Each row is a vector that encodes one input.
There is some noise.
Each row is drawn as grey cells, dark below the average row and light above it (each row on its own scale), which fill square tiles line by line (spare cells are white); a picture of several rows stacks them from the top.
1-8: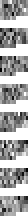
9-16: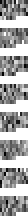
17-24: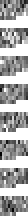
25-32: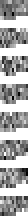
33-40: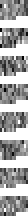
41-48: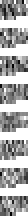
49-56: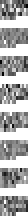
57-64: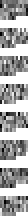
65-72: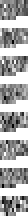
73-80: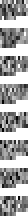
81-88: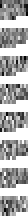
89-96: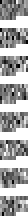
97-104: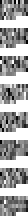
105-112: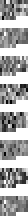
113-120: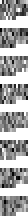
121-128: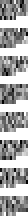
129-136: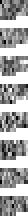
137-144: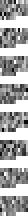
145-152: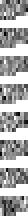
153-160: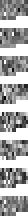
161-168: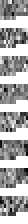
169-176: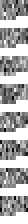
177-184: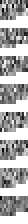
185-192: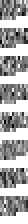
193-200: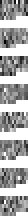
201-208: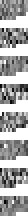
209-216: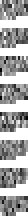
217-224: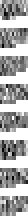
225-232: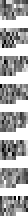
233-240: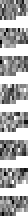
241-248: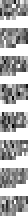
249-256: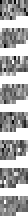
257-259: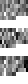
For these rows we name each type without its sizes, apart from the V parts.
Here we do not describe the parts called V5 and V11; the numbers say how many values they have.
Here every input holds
a label, together with either a label and a value of V11, or a value of V5.
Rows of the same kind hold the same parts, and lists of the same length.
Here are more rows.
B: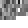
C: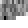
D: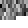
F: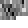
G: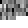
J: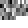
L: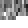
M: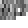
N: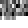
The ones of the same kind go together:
B, C, D, M
F, G, J, L, N

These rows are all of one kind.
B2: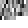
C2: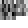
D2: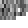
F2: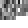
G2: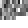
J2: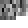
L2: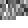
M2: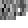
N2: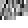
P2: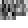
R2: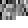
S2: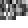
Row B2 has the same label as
D2, J2, M2 and N2.
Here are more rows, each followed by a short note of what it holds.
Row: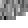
a label and a value of V5
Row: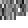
a label and a value of V5
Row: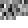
two labels and a value of V11
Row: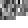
a label and a value of V5
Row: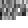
a label and a value of V5
